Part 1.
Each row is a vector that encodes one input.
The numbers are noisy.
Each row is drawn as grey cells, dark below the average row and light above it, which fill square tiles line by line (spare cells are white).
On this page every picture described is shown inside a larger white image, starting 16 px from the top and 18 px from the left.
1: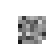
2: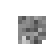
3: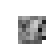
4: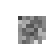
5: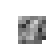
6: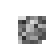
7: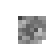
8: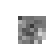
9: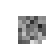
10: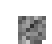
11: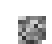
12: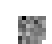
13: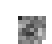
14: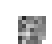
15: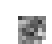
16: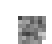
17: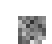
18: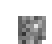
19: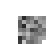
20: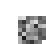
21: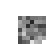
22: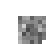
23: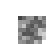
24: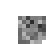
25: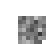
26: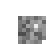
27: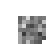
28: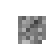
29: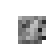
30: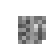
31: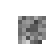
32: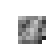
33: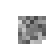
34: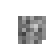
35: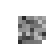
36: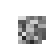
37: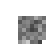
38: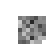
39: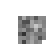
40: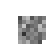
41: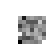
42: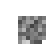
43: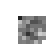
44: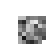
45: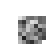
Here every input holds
a node of a 9-node tree.
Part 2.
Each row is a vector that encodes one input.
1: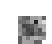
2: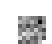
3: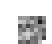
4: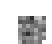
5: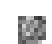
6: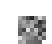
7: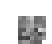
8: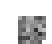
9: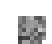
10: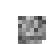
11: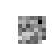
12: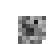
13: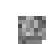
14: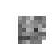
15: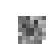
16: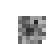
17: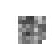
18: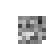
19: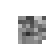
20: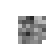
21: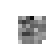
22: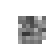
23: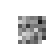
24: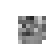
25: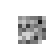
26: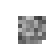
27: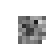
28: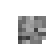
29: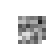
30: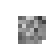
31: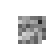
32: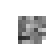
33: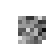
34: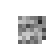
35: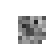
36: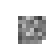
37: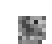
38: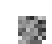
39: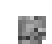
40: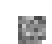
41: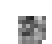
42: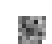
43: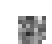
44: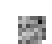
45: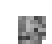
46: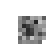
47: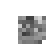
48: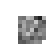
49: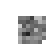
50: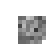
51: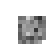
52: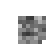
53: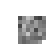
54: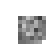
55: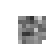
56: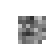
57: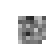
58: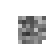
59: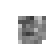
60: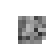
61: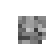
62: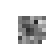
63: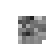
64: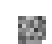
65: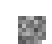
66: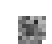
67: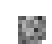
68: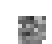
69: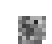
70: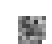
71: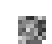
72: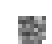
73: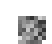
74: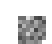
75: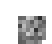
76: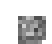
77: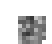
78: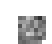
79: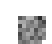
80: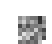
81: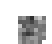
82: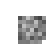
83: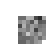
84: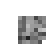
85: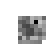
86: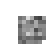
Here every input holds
a point on a 6-point circle.
